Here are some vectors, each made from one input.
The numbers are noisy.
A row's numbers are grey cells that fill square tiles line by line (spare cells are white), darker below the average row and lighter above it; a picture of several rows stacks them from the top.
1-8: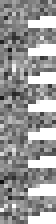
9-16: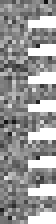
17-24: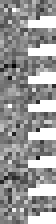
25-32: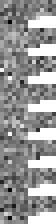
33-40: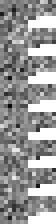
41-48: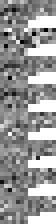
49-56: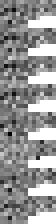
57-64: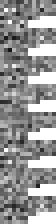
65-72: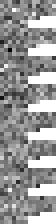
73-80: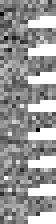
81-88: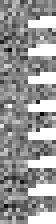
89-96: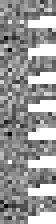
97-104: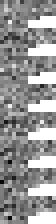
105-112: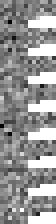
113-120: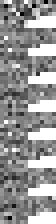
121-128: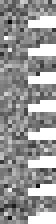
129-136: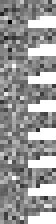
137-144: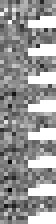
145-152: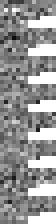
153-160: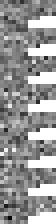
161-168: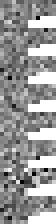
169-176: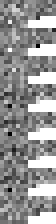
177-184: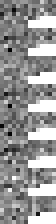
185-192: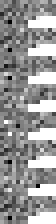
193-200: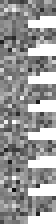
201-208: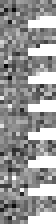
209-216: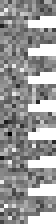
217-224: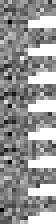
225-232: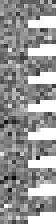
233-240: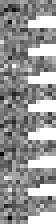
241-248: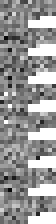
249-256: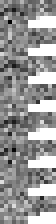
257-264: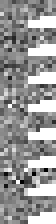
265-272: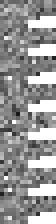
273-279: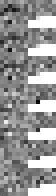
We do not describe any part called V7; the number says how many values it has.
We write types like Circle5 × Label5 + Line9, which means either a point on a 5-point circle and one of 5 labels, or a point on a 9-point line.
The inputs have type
List2(Label10 × V7).
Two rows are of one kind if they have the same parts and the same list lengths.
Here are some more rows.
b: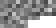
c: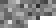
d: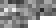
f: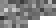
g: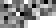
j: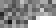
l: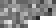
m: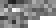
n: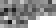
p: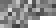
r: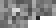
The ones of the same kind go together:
b, c, d, f, l, m, p, r
g
j, n

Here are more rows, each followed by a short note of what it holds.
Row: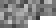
a list of two items
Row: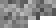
a list of two items
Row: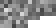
a list of two items
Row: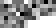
the empty list
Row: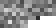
a list of two items
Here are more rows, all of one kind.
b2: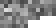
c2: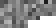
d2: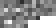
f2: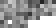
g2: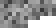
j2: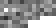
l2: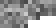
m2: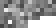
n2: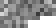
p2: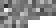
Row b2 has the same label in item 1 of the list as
m2 and p2.
